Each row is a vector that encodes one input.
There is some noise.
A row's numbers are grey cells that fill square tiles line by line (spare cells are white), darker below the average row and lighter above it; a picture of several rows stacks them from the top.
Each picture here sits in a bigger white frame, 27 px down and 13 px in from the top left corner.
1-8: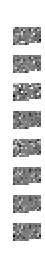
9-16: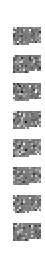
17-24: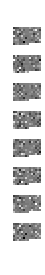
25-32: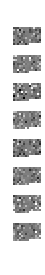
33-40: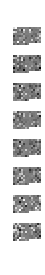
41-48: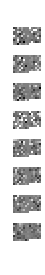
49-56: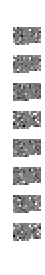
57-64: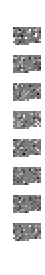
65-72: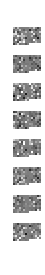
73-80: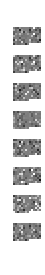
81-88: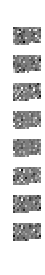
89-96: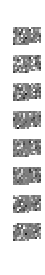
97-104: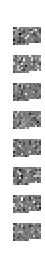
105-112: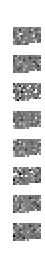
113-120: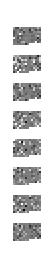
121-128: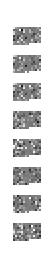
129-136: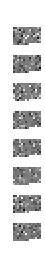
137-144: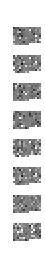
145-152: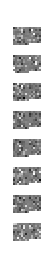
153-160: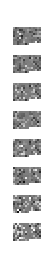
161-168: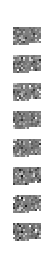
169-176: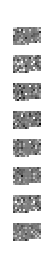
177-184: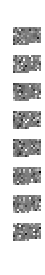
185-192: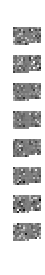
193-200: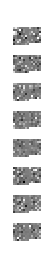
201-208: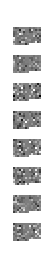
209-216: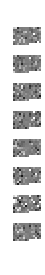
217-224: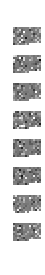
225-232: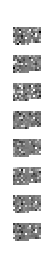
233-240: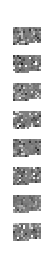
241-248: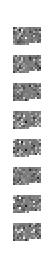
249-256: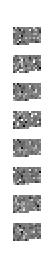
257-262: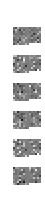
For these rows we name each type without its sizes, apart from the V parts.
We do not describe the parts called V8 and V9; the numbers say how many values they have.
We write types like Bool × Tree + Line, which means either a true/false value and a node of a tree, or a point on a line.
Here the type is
Bool × (Line + V8) × V9.
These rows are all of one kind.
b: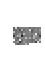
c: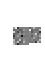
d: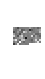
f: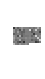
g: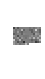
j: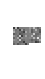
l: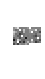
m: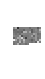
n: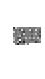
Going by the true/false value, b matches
c, d and m.
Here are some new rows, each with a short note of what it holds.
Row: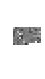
a true/false value, a value of V8 and a value of V9
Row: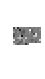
a point on a line, a true/false value and a value of V9
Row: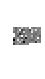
a point on a line, a true/false value and a value of V9
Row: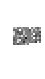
a point on a line, a true/false value and a value of V9
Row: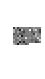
a point on a line, a true/false value and a value of V9
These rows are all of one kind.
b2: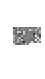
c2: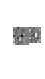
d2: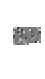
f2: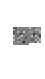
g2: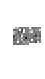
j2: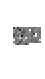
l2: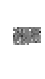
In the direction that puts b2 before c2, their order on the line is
b2, f2, j2, c2, d2, l2, g2.
